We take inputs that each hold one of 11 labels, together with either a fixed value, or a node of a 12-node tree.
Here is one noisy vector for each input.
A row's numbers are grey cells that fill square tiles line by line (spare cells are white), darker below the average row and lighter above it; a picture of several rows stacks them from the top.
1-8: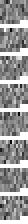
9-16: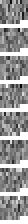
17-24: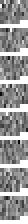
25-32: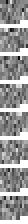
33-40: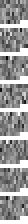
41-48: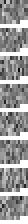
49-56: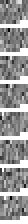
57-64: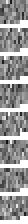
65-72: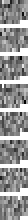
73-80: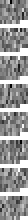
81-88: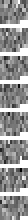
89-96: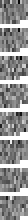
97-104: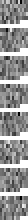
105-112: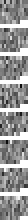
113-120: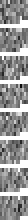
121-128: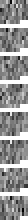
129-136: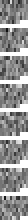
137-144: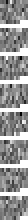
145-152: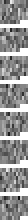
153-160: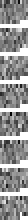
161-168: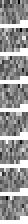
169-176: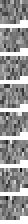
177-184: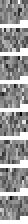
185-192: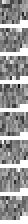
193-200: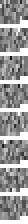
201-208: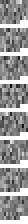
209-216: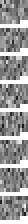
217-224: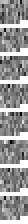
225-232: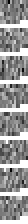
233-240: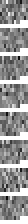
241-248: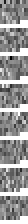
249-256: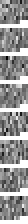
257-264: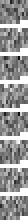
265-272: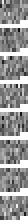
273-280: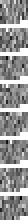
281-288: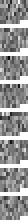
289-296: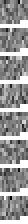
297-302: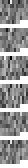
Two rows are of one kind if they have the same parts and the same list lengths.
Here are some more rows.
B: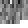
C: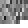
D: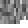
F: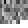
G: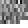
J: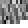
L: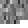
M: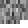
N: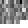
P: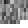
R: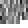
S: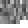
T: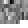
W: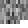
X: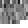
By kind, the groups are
B, D, L, M, P, S, W, X
C, F, G, J, N, R, T

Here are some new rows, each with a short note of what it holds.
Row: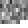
one of 11 labels and a node of a 12-node tree
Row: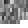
one of 11 labels
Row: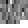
one of 11 labels
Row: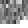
one of 11 labels
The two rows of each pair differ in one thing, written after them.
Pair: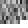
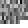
the node of the tree
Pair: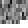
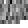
the label
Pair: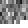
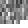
the node of the tree
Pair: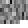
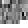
the label
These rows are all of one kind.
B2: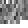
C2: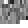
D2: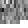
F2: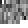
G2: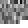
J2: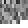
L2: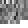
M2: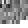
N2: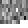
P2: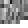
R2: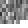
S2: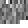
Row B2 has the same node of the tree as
F2, J2, L2 and N2.
